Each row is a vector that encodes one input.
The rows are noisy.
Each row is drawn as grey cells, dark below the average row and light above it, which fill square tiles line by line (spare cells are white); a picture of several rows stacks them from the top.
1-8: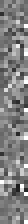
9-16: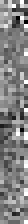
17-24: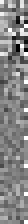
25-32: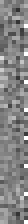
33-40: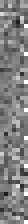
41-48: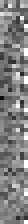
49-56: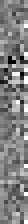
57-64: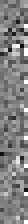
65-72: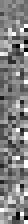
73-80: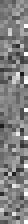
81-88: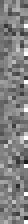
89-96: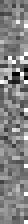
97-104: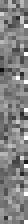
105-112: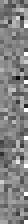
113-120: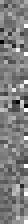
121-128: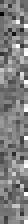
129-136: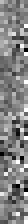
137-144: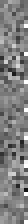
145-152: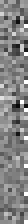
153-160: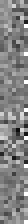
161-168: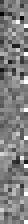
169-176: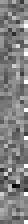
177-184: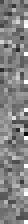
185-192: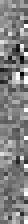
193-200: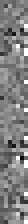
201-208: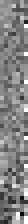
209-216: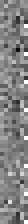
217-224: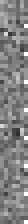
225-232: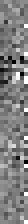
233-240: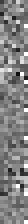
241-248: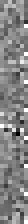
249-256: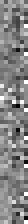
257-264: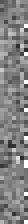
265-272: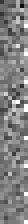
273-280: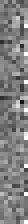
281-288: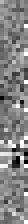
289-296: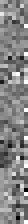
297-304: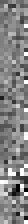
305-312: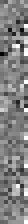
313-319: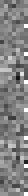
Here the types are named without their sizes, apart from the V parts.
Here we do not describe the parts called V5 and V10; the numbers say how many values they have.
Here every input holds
either a point on a line and a value of V5, or a node of each of two trees, or two values of V10.
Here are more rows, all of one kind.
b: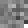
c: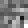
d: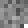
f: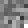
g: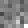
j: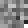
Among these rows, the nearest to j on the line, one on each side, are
c and g.
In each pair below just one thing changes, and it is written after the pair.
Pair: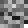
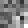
the place on the line
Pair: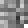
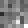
the value of V5
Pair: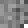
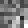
the place on the line
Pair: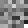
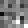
the place on the line
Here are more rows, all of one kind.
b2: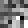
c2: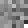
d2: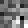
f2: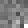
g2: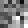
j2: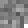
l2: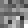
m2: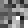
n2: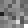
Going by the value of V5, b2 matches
j2, l2 and m2.
